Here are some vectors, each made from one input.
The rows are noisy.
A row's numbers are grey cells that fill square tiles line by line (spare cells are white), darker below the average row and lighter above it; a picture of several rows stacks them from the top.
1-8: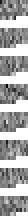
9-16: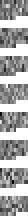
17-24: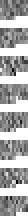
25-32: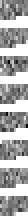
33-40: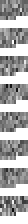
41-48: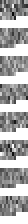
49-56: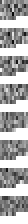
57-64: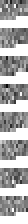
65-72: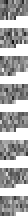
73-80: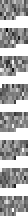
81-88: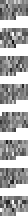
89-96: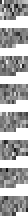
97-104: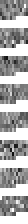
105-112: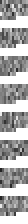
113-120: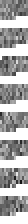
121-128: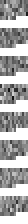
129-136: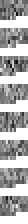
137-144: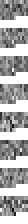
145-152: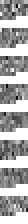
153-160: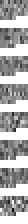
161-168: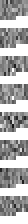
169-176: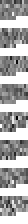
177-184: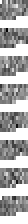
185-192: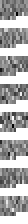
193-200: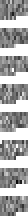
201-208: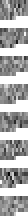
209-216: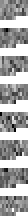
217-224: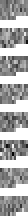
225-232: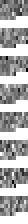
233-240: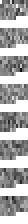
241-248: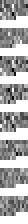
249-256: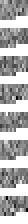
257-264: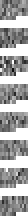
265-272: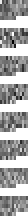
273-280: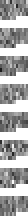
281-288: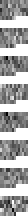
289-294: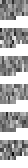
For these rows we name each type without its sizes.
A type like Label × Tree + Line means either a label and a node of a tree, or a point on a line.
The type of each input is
(Bool × Bool × Bool × Bool × Bool + Unit) × Label.
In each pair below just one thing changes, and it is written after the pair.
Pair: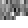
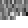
the label
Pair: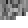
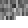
the label
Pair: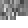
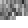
the label
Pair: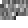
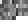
one of the five true/false values
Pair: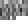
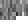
one of the five true/false values
